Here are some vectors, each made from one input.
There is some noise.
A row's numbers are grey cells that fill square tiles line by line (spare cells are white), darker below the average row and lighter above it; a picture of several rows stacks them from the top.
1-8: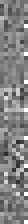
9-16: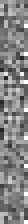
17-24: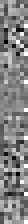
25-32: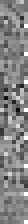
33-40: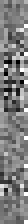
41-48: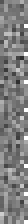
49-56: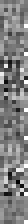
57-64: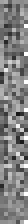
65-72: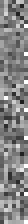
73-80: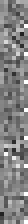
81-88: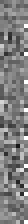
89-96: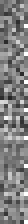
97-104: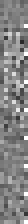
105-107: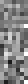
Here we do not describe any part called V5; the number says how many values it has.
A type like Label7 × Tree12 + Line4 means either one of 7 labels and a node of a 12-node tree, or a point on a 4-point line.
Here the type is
List2(Bool × V5).
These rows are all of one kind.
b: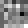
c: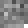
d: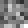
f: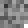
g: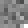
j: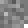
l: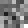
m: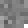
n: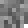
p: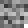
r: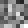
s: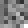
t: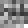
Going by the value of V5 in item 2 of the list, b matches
d, l and s.
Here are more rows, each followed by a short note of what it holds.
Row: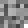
the empty list
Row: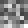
a list of one item
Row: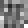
a list of two items
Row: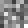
a list of one item
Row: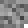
a list of two items
